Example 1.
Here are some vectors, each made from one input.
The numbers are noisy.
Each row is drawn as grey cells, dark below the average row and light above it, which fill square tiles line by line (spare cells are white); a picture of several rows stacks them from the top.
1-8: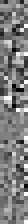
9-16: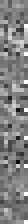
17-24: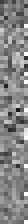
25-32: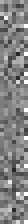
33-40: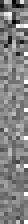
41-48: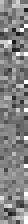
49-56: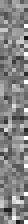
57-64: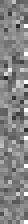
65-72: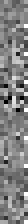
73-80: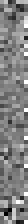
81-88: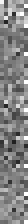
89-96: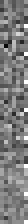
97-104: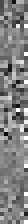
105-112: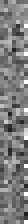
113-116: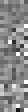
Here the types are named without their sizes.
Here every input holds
either a fixed value, or five true/false values.
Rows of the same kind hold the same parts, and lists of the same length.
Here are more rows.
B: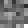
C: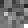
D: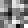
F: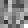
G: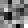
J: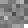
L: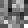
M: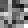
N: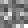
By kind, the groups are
B, C, D, F, J, L, M, N
G

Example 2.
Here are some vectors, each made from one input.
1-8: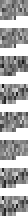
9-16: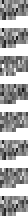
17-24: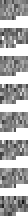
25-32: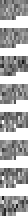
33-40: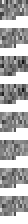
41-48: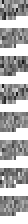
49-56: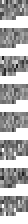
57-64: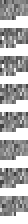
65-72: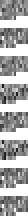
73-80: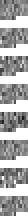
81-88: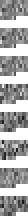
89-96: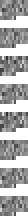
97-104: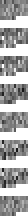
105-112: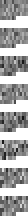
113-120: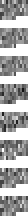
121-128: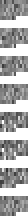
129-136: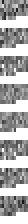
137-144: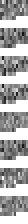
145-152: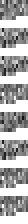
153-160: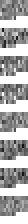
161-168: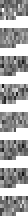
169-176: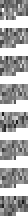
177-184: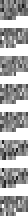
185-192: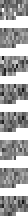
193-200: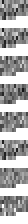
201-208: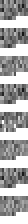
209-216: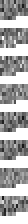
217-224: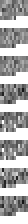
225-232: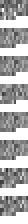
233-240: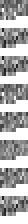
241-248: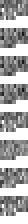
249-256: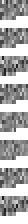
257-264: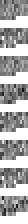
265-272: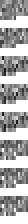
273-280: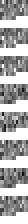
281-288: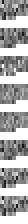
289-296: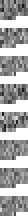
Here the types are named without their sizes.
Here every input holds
a point on a line.
